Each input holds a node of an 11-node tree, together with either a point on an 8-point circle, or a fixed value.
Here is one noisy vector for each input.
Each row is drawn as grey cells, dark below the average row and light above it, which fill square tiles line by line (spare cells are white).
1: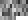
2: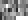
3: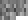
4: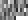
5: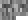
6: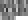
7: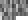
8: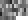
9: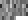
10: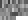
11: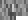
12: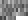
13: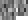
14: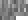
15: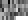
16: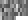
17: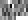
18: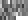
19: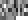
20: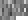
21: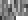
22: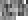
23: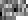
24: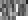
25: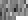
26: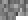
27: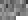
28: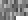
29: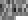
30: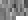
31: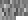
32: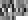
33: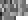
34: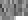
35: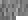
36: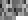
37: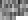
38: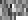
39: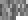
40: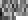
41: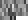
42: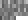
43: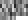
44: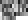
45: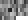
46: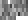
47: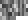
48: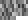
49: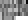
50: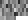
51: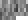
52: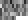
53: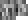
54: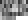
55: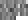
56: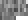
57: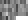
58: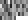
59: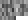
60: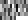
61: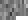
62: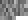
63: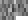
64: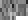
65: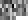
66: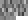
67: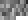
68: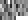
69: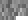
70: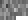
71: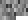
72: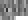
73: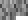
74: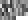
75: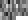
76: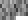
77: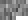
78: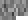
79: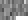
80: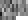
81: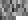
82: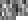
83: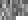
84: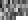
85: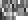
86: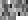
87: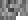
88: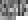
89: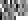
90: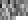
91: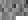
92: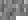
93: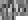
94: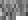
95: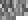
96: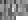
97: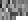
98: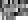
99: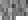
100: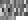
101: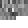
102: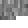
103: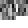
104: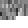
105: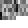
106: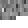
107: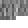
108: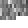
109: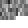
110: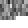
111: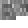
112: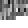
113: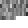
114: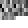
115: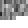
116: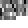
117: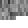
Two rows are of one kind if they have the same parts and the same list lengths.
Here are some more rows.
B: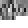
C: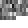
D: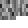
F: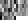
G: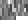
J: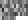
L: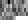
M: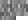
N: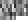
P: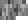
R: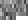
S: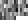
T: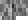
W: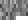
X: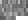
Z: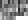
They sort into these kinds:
B, C, D, G, J, M, N, R, S, T, W, X
F, L, P, Z

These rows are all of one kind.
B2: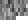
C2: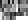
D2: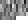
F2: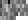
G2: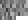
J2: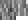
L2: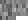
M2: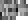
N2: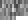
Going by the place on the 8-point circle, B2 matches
D2 and N2.
